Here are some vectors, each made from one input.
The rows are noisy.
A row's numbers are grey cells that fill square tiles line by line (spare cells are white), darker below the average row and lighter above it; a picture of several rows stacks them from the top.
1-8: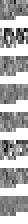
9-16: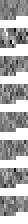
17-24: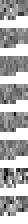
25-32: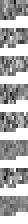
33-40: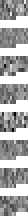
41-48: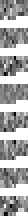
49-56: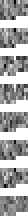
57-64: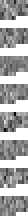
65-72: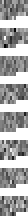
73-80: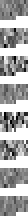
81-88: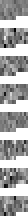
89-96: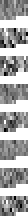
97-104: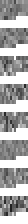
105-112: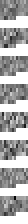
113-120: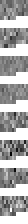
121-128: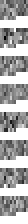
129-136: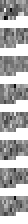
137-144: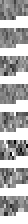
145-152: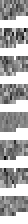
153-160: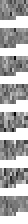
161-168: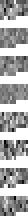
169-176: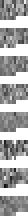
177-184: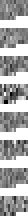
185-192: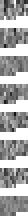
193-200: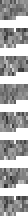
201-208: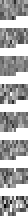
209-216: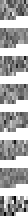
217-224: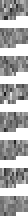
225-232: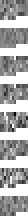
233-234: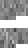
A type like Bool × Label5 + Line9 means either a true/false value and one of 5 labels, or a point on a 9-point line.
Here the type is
(Circle10 + Line8) × Line8.
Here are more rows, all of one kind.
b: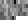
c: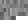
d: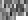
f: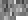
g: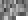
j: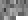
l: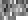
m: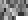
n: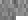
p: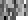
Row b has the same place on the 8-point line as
c, l, n and p.
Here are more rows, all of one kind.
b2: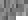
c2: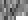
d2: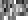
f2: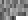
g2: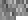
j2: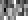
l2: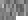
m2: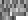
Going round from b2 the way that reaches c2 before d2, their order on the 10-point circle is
b2, l2, m2, f2, j2, c2, g2, d2.
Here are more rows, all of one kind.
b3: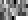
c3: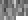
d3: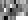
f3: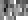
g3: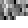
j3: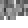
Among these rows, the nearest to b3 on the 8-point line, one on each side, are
f3 and g3.
